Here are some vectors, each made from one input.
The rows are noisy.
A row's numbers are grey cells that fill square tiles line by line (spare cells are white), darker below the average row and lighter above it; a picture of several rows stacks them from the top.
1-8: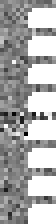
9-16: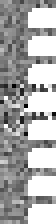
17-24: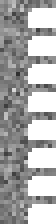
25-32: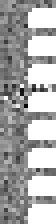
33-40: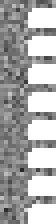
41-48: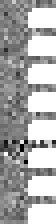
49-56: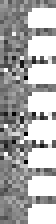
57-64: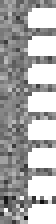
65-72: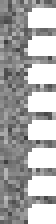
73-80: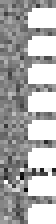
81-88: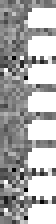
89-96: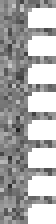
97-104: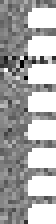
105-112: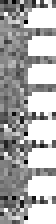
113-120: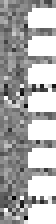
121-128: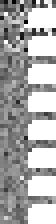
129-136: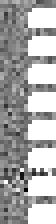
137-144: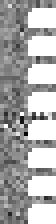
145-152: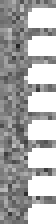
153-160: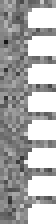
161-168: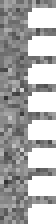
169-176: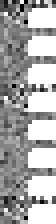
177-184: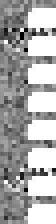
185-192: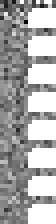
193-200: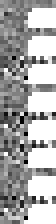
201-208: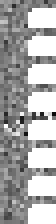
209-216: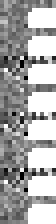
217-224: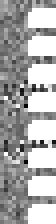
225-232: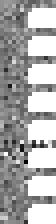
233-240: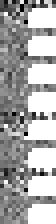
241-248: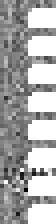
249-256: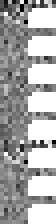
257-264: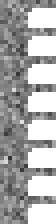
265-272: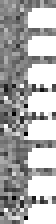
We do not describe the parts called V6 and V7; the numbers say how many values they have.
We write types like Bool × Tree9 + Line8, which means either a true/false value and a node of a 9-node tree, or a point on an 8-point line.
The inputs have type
Tree9 × Tree9 × Tree9 × Tree9 × V7 + V6.
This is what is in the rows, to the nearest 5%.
About 80% of them hold a node of each of four 9-node trees and a value of V7. The rest hold a value of V6.
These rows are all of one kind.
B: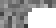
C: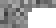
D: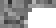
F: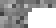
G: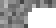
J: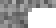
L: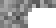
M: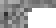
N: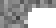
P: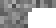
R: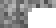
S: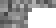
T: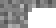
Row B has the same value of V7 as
J and S.
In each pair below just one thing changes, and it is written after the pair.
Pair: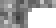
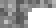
the value of V7
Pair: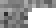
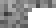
the value of V7
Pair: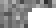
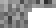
the value of V7
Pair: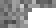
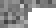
the value of V7
